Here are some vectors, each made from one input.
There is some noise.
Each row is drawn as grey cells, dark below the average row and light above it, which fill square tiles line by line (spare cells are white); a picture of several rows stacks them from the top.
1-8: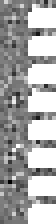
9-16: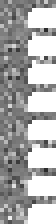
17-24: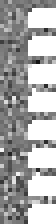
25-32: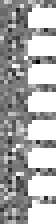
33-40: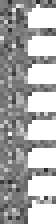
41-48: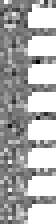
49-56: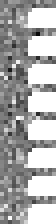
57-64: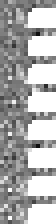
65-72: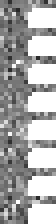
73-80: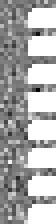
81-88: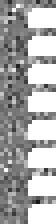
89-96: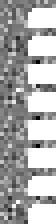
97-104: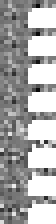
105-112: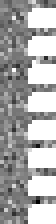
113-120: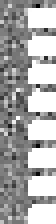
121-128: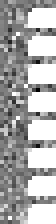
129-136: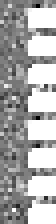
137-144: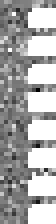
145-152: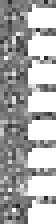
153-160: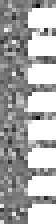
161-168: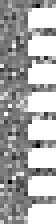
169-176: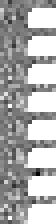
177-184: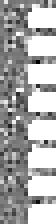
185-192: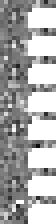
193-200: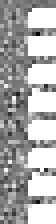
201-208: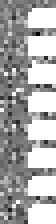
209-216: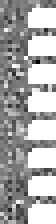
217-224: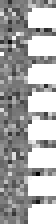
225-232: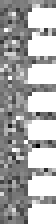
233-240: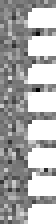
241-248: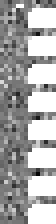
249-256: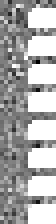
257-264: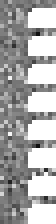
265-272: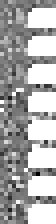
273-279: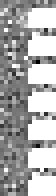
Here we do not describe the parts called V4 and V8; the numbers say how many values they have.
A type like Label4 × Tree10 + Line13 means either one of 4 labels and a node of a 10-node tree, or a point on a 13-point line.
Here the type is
Line7 × V4 × V8 + List2(Line6).
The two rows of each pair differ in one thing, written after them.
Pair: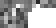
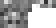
the value of V4
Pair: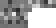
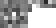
the value of V8
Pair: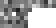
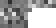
the place on the 7-point line
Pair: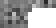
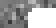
the value of V4
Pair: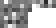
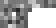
the value of V4
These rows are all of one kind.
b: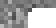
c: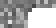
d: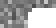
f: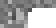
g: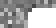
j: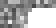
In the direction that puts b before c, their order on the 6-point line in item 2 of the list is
b, f, j, d, c, g.
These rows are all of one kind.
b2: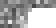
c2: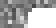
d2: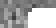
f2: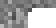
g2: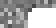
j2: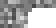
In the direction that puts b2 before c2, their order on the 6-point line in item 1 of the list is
b2, j2, c2, g2, f2, d2.
